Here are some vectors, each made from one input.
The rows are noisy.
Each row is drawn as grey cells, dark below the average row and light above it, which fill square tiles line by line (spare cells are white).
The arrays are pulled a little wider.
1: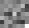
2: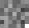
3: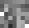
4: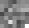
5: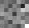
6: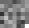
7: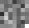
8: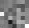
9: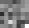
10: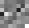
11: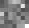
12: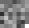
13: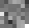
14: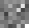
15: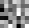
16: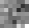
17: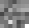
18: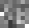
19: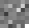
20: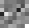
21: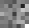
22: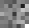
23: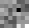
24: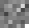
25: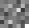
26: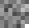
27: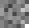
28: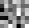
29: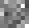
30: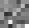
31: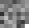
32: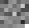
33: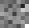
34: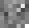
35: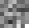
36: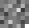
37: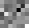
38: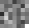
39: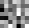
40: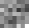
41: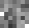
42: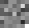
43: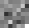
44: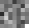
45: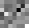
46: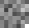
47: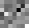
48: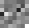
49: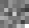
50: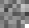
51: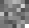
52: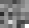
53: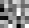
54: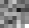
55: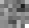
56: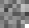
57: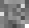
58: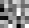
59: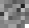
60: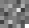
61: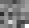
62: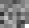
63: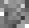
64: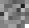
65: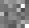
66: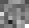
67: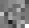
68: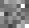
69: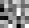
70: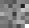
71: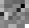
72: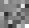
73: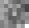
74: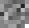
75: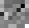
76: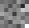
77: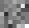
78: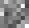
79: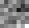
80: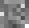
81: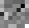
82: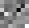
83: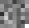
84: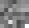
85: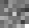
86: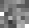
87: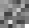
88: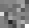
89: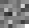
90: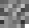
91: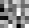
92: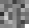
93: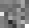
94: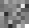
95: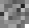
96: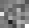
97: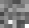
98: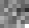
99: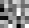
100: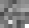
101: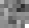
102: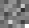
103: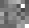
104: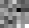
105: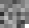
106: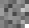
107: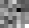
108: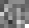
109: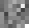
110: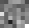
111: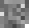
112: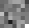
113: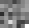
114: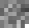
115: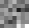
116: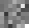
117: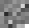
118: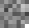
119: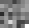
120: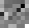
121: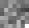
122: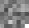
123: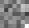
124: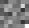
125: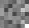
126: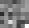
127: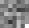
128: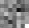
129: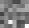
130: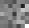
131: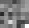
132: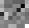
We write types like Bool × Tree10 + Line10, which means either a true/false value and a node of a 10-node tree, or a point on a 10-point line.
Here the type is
List2(Line15).
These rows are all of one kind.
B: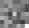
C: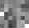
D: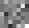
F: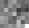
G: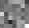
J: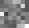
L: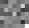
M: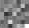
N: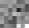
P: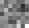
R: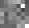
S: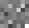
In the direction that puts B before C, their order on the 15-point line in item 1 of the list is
N, P, F, B, L, M, S, D, R, J, G, C.
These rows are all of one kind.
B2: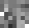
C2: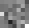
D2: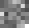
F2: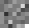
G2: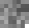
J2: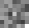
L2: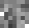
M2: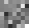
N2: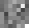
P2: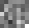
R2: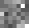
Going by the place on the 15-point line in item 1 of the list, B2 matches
L2 and P2.
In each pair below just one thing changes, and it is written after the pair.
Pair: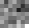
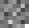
the place on the 15-point line in item 1 of the list
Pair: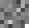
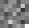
the place on the 15-point line in item 2 of the list
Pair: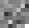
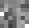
the place on the 15-point line in item 1 of the list
